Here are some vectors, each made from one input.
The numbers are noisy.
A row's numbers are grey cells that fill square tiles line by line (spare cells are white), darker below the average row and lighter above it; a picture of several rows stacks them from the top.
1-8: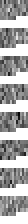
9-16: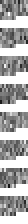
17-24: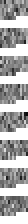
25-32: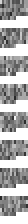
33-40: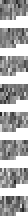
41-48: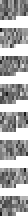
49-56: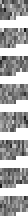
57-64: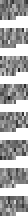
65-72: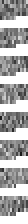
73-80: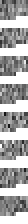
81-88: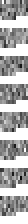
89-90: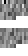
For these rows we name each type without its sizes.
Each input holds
a point on a circle.
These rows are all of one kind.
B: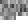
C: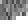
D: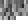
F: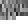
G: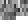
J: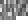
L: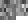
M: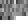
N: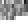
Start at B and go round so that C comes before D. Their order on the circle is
B, N, G, L, C, M, F, D, J.
